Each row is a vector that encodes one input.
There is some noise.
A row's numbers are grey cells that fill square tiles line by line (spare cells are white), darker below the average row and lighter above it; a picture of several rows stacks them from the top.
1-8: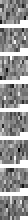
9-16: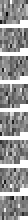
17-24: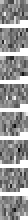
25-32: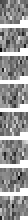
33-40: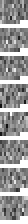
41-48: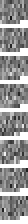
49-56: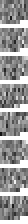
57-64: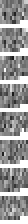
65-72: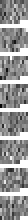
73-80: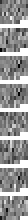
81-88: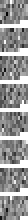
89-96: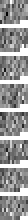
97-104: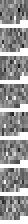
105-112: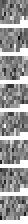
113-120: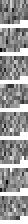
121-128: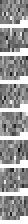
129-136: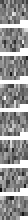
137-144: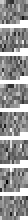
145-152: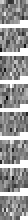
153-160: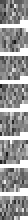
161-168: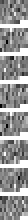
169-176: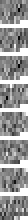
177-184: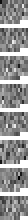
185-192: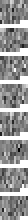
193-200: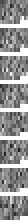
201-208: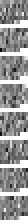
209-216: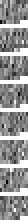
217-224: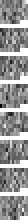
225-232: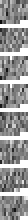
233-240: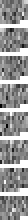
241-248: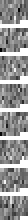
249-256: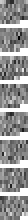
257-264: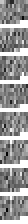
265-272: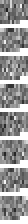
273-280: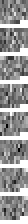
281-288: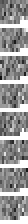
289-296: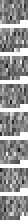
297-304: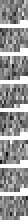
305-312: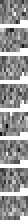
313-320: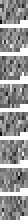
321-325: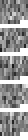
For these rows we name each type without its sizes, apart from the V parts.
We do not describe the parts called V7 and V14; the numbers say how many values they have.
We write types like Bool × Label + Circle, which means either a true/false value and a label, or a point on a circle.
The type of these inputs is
Circle × V7 + Line + V14.
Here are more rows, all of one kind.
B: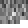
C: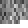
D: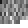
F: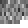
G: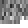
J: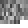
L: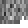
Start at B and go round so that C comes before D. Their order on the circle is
B, J, G, L, C, D, F.
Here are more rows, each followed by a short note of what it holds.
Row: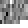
a point on a line
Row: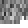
a point on a circle and a value of V7
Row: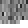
a value of V14
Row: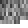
a point on a circle and a value of V7
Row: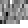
a point on a line
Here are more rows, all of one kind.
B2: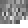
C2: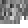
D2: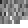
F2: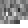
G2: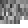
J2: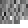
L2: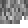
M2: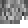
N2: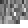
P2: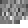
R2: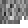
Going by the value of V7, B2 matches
C2, M2 and R2.
